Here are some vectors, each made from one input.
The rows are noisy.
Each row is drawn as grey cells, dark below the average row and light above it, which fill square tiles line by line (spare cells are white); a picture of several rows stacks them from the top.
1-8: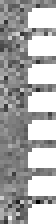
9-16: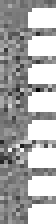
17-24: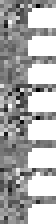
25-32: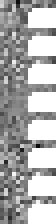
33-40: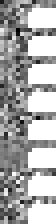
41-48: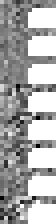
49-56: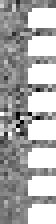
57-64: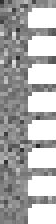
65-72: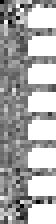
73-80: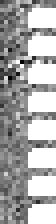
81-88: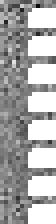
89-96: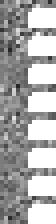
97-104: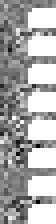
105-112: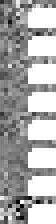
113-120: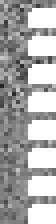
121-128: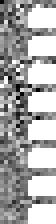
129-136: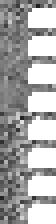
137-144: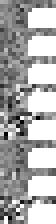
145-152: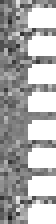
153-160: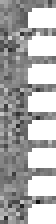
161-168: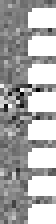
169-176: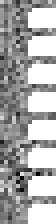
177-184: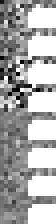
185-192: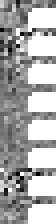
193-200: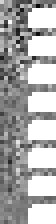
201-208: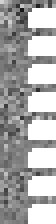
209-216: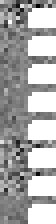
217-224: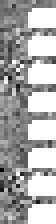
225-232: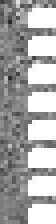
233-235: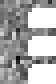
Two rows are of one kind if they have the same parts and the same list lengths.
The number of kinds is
2.
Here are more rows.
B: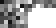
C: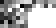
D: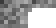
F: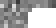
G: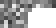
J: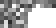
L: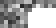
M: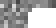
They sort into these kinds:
B, C, D, L
F, G, J, M

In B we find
a node of an 11-node tree and a true/false value.
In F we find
a true/false value.
